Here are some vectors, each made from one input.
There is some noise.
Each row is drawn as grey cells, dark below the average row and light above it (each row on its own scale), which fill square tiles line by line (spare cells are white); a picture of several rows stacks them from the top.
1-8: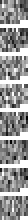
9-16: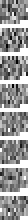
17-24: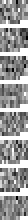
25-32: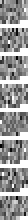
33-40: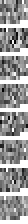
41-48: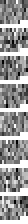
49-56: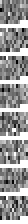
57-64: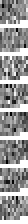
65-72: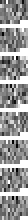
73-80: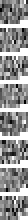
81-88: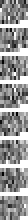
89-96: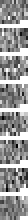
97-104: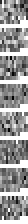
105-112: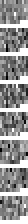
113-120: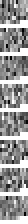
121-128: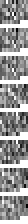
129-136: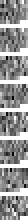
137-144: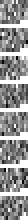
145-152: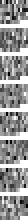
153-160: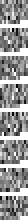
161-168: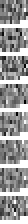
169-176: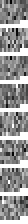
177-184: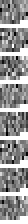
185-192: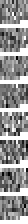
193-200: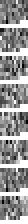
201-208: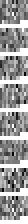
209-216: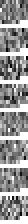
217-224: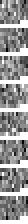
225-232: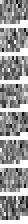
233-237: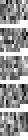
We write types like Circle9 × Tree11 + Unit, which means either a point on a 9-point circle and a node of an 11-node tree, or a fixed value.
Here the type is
Bool × (Circle20 + Unit).
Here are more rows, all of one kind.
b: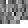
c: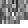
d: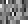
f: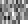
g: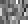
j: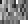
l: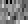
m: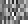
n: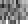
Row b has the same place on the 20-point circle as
c, d and m.
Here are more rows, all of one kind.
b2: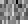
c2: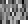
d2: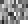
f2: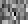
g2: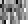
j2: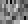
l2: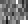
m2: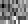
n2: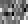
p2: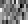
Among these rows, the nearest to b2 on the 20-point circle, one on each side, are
d2 and j2.
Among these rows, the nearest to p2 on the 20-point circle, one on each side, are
g2 and l2.
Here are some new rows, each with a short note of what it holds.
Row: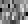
a true/false value
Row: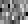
a true/false value
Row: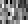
a point on a 20-point circle and a true/false value
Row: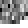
a true/false value
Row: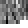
a point on a 20-point circle and a true/false value
